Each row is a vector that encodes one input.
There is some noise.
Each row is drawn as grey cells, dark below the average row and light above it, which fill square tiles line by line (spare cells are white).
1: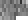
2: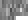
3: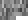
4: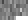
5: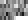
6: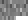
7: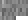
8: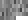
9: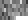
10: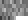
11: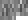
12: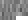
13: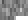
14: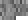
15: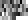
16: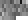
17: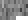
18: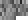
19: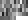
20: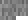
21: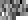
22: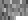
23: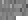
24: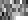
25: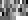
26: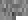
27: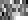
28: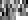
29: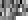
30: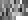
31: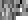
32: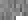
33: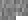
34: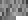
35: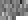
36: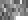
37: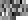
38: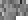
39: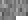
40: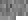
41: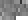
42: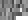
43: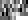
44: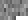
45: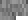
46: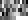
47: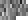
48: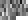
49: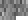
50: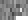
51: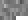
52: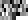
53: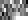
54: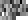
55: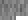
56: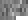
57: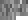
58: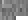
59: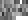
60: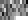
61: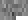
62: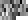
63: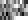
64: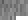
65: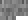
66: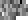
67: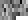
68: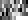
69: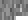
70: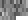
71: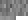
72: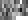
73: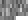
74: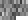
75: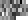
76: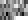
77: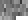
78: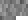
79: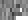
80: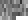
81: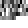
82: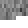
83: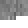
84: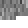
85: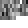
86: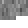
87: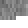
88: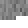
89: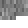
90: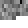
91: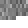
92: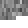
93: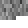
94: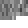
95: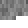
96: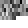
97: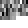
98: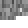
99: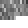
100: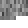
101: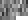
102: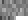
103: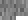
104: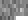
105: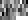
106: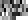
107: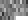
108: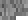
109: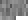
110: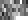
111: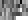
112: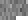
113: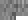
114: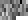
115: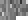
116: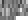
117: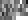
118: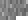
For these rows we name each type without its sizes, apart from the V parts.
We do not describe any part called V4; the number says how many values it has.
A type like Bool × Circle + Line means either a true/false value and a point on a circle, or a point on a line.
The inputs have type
List(Line × (Line + V4)).
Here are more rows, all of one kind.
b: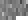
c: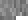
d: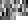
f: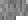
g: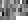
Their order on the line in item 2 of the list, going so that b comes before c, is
d, b, c, f, g.
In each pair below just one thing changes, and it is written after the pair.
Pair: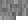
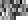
the place on the line in item 1 of the list
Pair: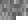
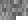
the place on the line in item 2 of the list
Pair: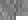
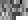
the place on the line in item 1 of the list
